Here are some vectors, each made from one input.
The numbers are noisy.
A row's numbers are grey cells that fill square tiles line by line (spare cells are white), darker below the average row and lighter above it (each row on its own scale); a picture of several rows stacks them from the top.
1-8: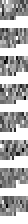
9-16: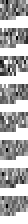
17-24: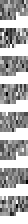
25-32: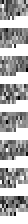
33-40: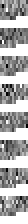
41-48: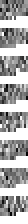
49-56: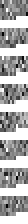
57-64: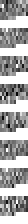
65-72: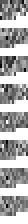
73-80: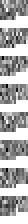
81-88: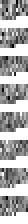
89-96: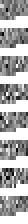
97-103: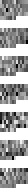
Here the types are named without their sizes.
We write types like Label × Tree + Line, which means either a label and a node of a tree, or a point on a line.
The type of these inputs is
List(Line).
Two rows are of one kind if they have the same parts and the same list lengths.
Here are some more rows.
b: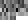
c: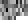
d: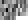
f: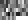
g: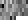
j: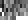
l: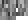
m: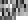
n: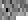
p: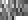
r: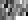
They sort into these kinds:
b, j
c, f, n
d, m, p, r
g, l

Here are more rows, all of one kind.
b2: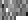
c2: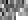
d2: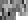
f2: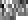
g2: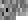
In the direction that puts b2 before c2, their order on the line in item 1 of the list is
f2, b2, d2, c2, g2.
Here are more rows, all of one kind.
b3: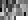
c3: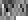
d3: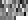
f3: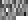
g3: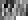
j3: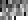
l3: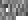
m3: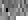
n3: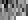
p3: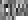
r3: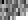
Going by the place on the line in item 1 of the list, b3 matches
g3 and j3.
